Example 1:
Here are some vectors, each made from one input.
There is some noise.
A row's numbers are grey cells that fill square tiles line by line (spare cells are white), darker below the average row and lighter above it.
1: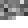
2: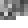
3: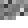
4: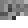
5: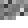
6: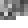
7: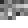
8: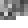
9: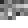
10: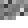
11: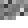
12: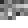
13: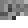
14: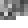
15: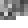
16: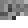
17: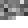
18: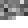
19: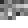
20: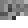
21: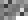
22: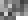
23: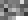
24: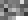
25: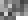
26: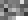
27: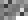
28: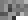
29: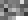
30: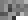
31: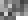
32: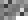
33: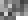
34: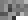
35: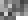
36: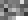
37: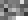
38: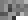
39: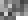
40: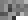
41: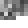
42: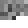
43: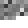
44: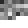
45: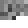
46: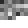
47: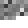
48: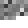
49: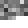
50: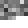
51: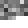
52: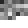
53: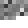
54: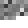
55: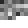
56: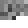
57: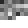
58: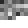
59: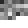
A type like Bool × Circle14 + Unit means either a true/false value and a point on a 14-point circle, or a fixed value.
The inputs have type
Label5.
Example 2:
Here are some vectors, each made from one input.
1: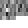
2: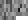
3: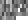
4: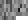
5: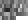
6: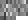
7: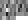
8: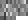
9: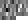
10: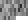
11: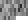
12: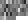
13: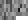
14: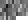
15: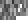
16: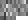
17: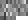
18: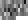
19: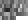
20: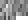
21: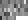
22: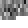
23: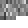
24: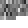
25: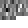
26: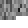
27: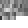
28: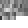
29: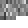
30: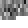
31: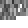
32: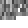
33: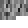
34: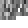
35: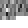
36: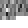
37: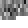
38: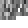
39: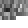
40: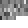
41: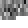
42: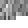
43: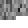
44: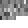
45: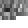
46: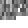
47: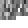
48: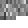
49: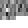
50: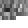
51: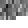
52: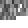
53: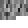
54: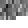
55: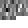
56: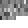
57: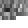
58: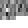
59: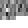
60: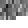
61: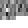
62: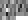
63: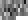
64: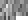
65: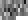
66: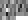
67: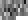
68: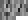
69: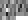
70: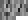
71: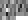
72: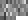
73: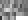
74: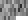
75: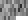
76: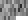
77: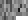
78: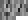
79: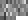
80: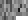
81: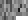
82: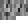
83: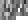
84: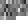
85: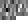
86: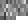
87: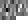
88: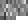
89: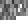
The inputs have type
Bool × Bool × Bool × Bool.
